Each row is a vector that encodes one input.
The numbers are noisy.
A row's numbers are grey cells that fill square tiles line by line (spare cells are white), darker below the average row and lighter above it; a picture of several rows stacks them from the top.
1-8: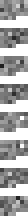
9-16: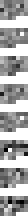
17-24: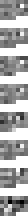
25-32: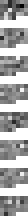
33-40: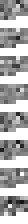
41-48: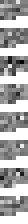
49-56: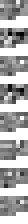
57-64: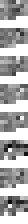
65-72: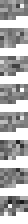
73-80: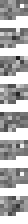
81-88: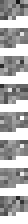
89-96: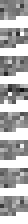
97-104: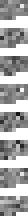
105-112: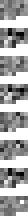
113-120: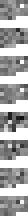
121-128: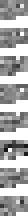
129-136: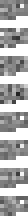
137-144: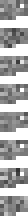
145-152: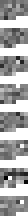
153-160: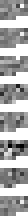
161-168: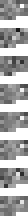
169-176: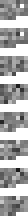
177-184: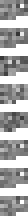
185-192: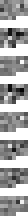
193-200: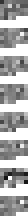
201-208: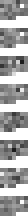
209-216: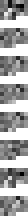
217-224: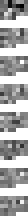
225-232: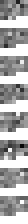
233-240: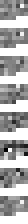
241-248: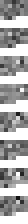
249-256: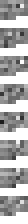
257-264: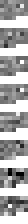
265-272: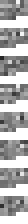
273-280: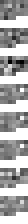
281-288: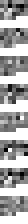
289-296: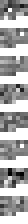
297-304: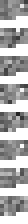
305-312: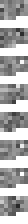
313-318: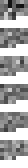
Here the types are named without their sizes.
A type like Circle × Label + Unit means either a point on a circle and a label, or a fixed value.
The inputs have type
Bool × Bool × Bool × Bool + Circle + Line.
